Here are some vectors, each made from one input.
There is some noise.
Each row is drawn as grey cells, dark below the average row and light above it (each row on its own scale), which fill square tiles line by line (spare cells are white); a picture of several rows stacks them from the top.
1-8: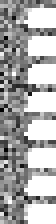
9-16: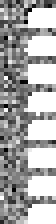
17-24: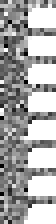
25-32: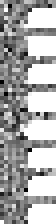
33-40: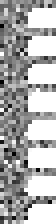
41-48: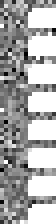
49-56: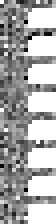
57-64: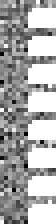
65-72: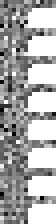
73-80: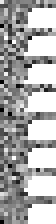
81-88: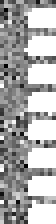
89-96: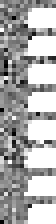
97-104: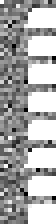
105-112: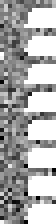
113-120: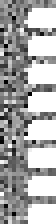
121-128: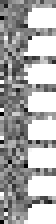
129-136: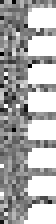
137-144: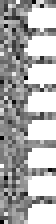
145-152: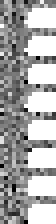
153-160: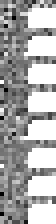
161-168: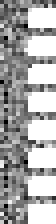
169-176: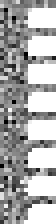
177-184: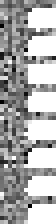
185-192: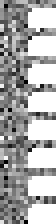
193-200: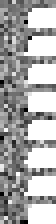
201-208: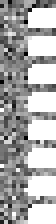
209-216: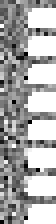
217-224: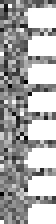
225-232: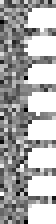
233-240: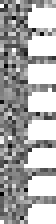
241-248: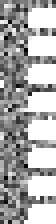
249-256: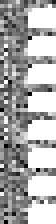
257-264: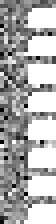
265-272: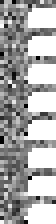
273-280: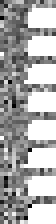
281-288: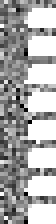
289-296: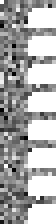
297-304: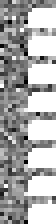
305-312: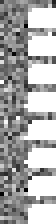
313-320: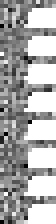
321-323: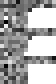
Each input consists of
a point on an 8-point circle and a true/false value, together with either a point on an 8-point circle, or a node of a 12-node tree.
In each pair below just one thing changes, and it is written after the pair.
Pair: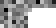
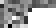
the true/false value
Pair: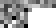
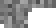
the node of the tree
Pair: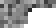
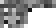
the node of the tree
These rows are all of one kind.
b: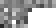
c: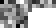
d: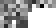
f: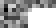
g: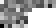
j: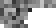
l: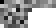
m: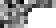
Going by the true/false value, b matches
g and m.
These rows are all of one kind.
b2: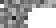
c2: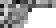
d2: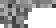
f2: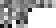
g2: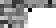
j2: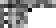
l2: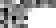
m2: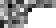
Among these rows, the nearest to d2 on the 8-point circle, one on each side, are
b2 and j2.
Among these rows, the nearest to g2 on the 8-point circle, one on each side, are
l2 and m2.
